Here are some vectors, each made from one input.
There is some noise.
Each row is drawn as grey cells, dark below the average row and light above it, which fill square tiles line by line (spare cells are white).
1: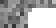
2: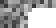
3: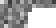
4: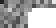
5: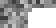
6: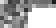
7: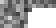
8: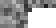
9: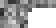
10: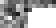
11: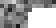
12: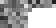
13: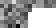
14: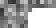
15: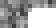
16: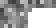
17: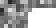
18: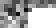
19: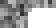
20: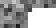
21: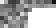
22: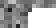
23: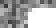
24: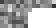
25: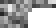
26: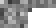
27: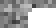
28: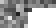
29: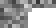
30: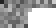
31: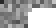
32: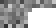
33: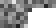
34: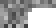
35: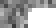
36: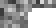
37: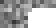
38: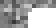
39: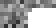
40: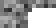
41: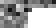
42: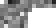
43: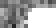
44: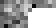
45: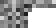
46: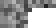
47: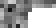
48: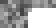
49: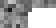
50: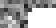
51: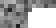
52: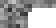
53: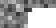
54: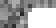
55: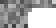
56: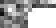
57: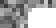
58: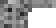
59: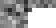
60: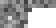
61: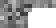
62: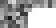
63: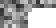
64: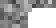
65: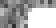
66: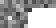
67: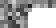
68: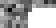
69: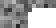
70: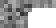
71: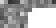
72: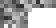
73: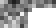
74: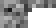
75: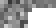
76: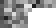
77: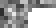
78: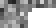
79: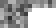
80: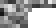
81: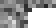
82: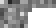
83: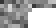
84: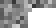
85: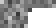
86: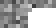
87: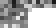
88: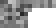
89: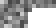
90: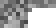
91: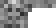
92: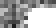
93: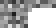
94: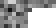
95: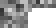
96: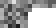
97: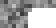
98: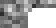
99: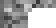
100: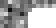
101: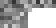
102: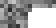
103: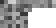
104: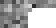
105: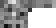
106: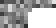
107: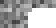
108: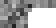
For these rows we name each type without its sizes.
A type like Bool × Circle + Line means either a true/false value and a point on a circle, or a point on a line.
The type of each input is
Circle.
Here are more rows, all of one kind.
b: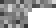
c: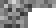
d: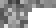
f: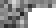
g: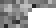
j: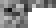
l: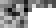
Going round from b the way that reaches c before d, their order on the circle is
b, f, c, j, l, d, g.
